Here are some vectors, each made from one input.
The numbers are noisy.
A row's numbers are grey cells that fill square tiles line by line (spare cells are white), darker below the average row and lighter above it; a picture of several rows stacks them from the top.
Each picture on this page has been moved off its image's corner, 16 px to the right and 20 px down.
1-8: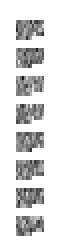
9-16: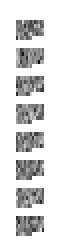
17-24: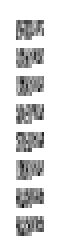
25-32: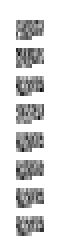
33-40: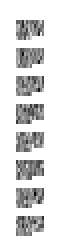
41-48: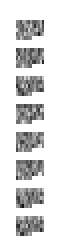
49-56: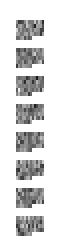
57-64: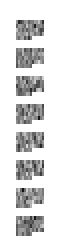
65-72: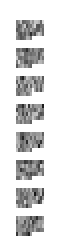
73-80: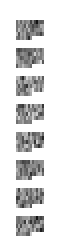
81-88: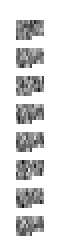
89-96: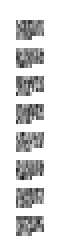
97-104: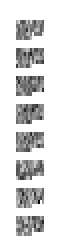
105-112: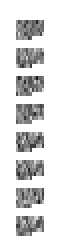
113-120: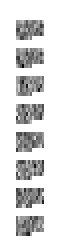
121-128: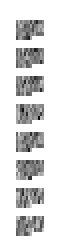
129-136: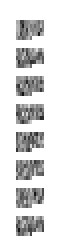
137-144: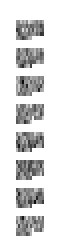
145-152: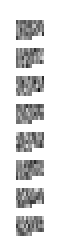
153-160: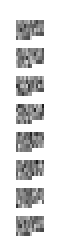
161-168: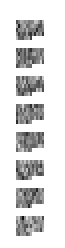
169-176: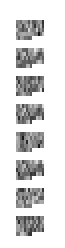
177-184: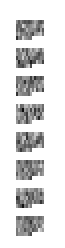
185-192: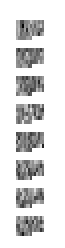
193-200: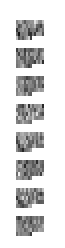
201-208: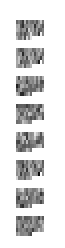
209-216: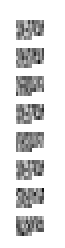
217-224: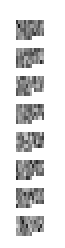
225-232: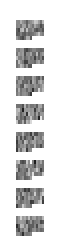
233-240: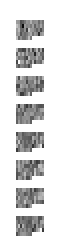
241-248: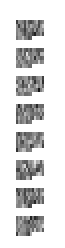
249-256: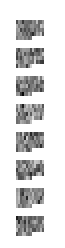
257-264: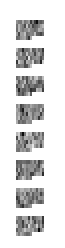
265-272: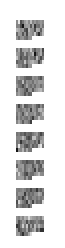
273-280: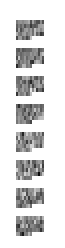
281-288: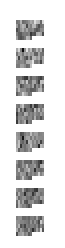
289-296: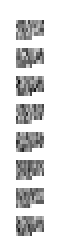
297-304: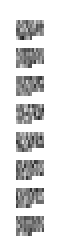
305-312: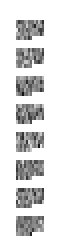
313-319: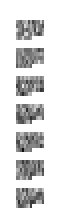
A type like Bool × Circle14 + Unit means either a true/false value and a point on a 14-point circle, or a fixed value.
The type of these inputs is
Line13 × (Tree7 + Unit) + Line15.
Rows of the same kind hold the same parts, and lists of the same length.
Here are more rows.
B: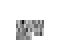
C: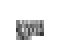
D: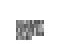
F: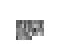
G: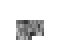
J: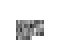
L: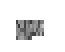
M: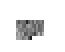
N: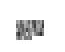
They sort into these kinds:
B, N
C
D, F, G, J, L, M

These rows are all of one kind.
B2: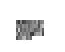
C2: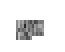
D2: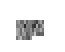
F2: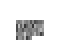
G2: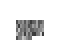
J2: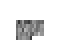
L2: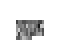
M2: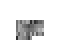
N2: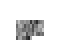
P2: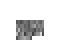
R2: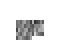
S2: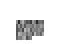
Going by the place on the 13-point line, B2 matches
L2 and P2.
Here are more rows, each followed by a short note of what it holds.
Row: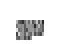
a point on a 15-point line
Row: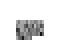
a point on a 13-point line
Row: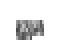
a point on a 13-point line
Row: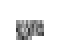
a point on a 13-point line
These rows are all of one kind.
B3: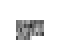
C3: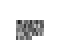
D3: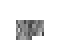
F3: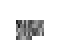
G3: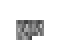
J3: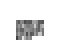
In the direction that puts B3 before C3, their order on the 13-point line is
B3, C3, G3, J3, D3, F3.
